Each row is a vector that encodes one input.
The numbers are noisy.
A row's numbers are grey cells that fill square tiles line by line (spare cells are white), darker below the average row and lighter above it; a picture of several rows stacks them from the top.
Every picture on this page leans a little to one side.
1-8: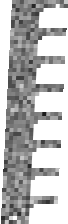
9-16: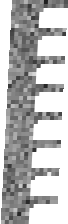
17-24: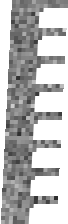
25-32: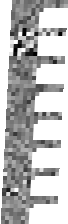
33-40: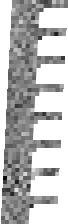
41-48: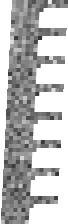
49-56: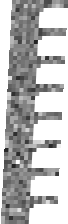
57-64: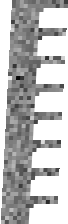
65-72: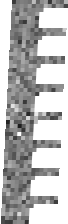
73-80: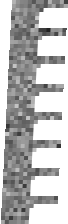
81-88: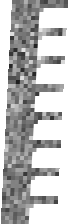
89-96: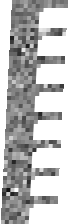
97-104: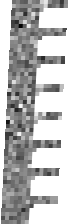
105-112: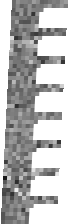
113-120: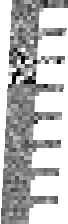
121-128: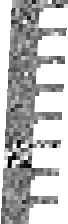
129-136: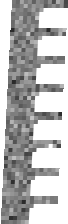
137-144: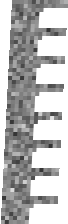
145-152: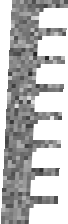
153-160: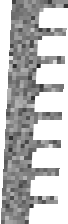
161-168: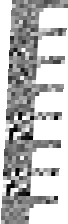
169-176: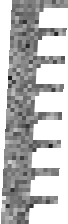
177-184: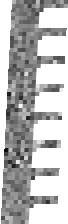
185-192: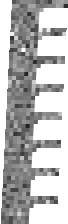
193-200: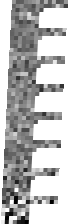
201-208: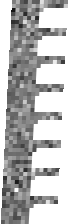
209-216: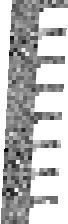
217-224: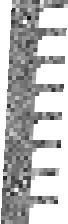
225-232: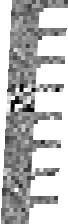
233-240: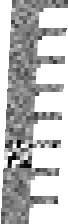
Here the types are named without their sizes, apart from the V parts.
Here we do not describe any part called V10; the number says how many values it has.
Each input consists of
a list of items, each three true/false values and a value of V10.
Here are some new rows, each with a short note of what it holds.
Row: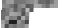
a list of two items
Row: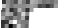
a list of one item
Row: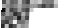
a list of one item
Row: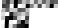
the empty list
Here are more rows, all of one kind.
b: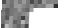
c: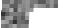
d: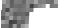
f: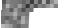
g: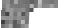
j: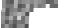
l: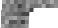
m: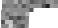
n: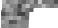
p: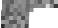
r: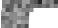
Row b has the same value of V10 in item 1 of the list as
c and p.
